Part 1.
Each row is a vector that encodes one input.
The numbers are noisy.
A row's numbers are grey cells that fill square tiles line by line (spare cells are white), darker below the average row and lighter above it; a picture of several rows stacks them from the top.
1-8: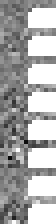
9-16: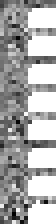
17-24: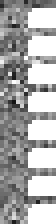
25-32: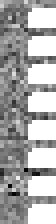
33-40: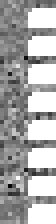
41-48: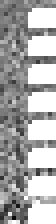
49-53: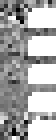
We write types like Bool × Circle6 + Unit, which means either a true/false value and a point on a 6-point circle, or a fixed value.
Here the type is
Tree11.
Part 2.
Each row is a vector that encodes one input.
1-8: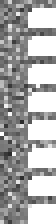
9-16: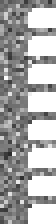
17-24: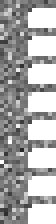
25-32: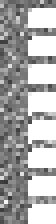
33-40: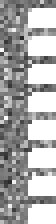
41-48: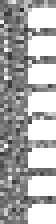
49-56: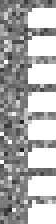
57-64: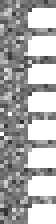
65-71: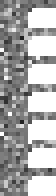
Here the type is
Bool × Bool × Bool × Bool.
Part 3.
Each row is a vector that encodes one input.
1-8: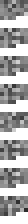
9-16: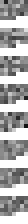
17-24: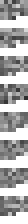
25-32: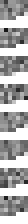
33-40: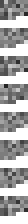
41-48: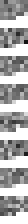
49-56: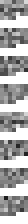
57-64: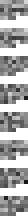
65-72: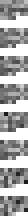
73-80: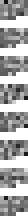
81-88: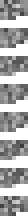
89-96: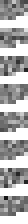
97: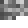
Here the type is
Line9.
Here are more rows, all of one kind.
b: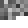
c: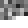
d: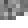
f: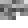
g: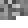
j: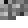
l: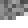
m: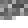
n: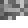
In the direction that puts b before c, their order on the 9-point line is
n, b, c, m, l, d, j, g, f.
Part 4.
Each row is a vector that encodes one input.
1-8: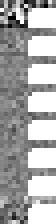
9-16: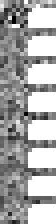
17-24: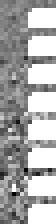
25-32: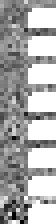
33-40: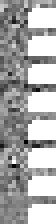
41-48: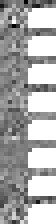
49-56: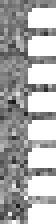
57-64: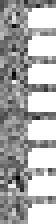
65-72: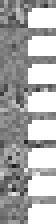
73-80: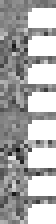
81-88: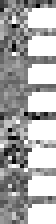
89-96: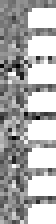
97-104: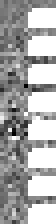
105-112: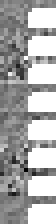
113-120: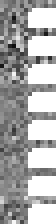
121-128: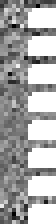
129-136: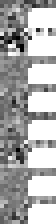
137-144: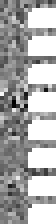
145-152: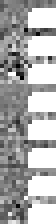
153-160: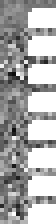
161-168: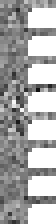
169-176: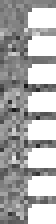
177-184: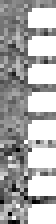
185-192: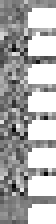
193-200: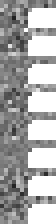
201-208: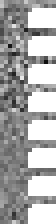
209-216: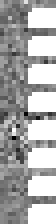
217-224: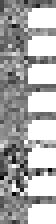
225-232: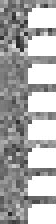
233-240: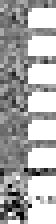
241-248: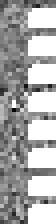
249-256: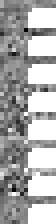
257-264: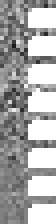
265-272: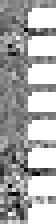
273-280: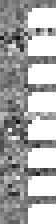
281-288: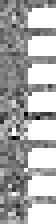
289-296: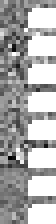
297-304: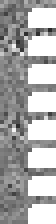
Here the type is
Tree10.
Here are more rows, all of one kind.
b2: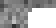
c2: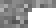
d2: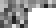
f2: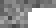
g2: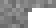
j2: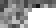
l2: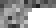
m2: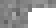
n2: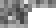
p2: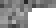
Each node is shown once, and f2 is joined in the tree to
b2.
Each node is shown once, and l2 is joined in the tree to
d2, g2, j2 and n2.
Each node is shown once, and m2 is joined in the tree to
c2 and g2.
